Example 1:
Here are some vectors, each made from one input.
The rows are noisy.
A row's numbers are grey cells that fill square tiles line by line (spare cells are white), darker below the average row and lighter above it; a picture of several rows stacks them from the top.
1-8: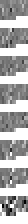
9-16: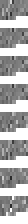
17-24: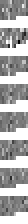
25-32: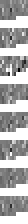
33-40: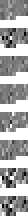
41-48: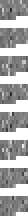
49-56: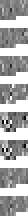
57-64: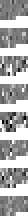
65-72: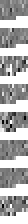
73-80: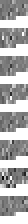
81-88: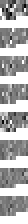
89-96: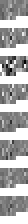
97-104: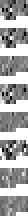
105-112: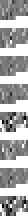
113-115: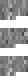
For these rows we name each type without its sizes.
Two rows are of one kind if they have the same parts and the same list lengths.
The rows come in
2 kinds.
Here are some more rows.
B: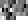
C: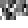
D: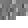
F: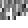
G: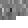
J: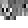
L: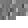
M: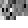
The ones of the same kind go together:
B, C, F, J, M
D, G, L

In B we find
a point on a line.
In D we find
four true/false values.
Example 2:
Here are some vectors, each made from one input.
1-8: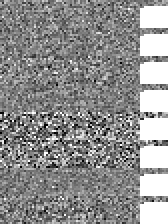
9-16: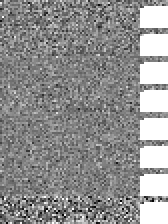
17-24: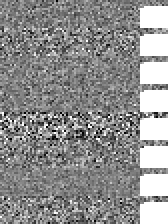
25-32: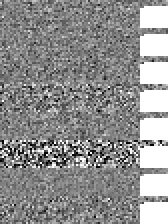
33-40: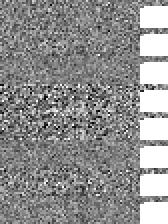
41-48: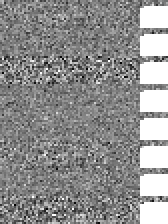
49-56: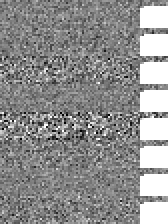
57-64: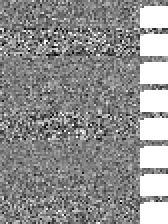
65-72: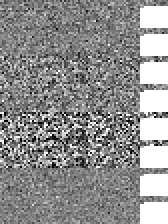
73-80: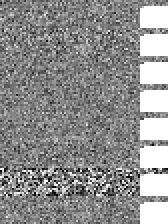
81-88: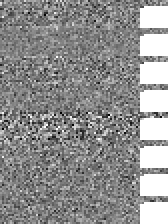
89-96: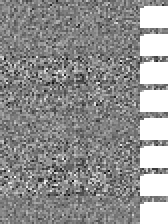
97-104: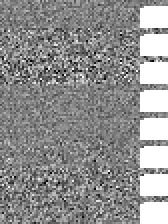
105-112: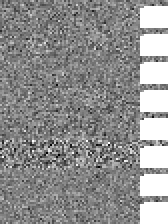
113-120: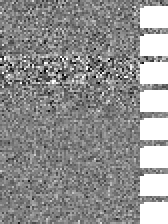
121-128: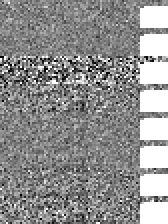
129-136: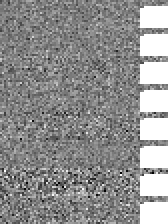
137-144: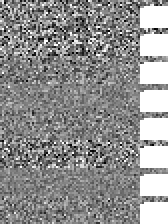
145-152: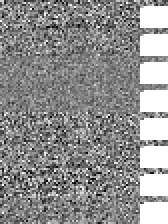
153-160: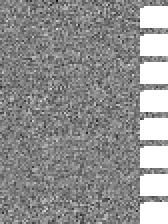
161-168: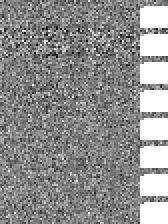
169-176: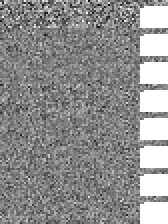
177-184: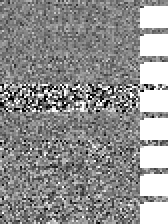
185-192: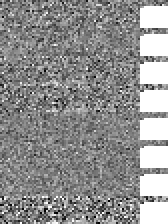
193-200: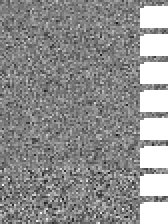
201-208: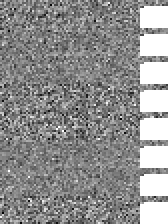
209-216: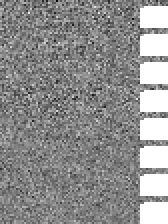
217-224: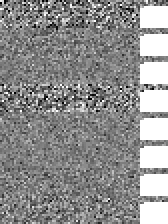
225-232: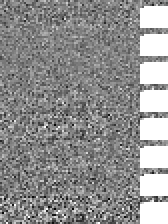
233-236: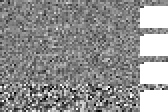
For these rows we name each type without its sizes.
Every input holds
a point on a circle and three true/false values.
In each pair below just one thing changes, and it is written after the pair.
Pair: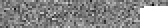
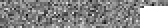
one of the three true/false values
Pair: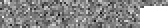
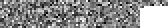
the place on the circle
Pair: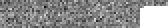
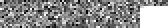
the place on the circle
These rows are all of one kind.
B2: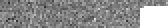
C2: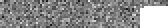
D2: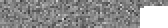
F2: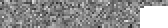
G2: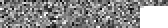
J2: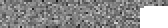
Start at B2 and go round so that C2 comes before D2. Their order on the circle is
B2, G2, C2, J2, F2, D2.
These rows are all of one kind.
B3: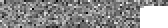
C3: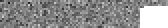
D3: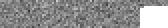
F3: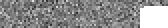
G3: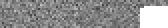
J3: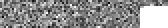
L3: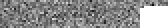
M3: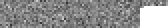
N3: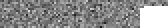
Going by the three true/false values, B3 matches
C3, M3 and N3.
